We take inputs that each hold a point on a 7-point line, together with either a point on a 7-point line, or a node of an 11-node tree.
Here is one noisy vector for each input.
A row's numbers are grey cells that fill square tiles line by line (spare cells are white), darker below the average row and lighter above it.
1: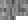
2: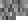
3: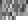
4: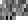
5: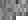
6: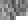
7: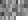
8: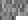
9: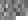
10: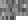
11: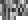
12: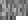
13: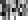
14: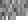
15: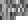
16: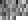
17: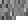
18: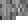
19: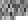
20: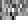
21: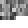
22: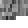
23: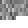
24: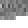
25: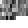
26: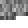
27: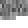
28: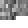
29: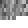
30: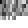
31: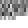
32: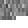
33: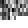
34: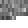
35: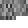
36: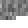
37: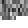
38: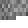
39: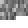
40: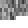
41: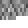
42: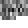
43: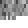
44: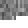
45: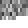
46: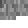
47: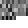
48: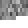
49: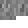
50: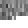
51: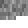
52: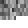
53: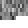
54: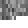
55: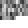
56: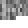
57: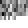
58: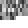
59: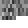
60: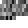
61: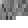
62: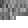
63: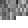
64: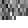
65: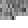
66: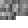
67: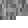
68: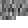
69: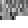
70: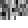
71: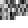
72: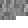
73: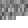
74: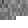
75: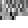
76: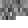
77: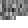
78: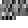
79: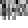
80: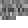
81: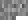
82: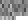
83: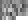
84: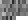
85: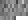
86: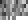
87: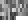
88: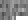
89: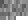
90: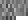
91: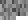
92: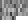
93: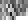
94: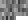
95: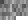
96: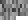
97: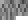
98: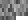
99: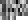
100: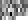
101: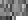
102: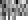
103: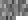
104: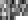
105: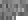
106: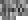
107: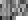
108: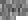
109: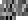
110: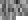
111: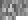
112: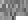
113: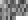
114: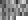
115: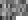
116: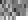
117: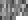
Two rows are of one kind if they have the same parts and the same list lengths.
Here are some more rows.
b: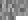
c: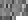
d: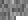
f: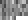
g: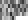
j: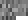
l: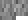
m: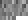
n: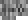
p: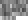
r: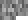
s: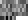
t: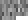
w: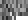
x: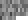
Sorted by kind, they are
b, c, d, f, j, l, m, r, s, t, w, x
g, n, p

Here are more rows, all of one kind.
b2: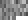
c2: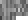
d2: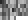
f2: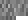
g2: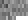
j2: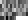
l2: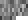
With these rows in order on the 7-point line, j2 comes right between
b2 and f2.
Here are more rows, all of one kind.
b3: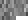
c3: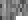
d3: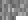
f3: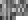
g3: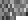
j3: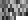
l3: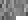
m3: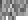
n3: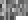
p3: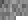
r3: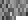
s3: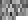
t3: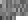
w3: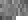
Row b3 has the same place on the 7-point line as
l3, m3, n3 and r3.
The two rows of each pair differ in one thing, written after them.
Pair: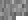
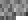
the node of the tree
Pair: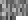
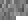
the node of the tree
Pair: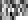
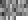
the place on the 7-point line
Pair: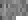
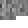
the place on the 7-point line
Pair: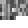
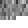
the node of the tree
